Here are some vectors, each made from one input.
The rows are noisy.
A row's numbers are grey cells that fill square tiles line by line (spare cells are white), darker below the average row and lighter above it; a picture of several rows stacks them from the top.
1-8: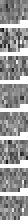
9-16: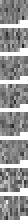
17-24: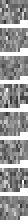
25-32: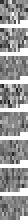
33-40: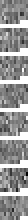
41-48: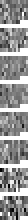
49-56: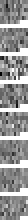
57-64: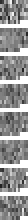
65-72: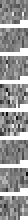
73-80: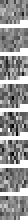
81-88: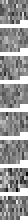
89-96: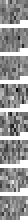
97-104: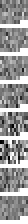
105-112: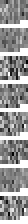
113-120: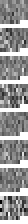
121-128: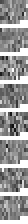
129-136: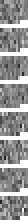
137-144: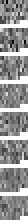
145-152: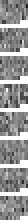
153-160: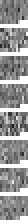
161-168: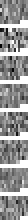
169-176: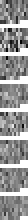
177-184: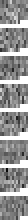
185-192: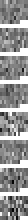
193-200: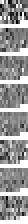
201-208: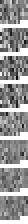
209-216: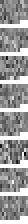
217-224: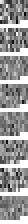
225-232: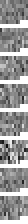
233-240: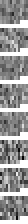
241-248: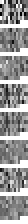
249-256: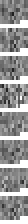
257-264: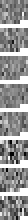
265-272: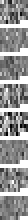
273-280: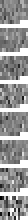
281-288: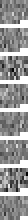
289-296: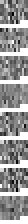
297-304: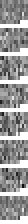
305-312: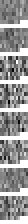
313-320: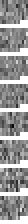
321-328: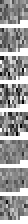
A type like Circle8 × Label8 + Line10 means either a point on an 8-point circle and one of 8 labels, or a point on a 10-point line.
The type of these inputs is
(Circle14 + Line6) × Line13 + Line9.
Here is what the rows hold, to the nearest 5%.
About 20% of them hold a point on a 9-point line. The rest hold a point on a 13-point line, together with either a point on a 14-point circle, or a point on a 6-point line.
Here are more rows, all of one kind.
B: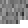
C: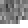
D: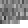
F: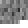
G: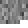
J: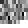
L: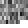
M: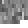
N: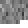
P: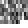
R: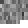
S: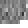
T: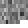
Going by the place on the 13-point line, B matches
G, N and R.
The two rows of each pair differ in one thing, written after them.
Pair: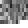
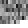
the place on the 14-point circle
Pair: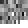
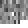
the place on the 13-point line
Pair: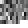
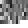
the place on the 14-point circle
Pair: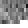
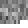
the place on the 13-point line
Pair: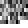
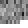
the place on the 13-point line
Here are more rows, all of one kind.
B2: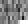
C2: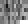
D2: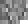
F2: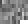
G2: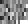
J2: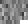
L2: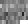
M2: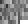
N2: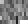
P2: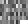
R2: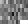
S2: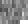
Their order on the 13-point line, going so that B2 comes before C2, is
F2, S2, M2, P2, D2, G2, L2, J2, R2, B2, C2, N2.
